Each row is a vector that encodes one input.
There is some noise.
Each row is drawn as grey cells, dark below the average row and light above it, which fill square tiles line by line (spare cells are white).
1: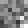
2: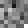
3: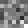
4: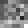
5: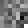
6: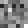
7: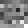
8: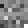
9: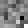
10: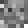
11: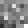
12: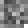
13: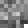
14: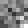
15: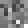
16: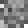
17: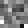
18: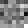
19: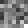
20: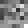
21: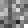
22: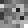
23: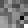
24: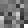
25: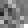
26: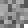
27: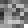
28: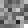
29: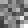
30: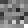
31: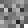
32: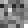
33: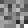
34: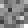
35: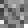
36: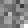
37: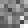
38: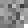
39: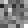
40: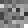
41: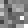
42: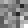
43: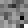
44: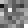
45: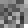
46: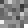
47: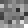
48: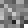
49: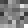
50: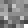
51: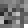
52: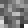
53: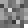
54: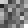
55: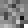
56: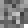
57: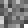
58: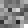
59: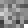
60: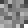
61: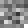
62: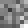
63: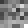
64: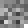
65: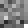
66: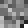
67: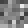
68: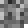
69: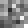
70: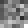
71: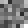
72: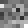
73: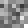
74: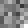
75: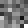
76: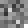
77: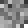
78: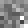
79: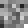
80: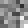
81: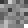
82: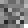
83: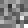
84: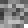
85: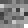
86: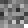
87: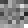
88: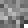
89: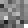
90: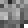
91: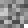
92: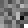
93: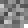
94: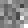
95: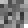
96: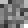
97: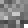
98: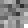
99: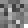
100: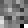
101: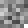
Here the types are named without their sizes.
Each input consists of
either a point on a line and four true/false values, or a node of a tree.
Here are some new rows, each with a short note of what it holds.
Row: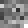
a node of a tree
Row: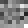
a node of a tree
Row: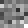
a node of a tree
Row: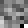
a point on a line and four true/false values
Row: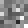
a point on a line and four true/false values
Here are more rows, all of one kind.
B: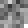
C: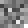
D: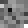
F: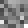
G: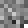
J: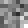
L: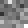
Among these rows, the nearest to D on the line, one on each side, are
B and L.
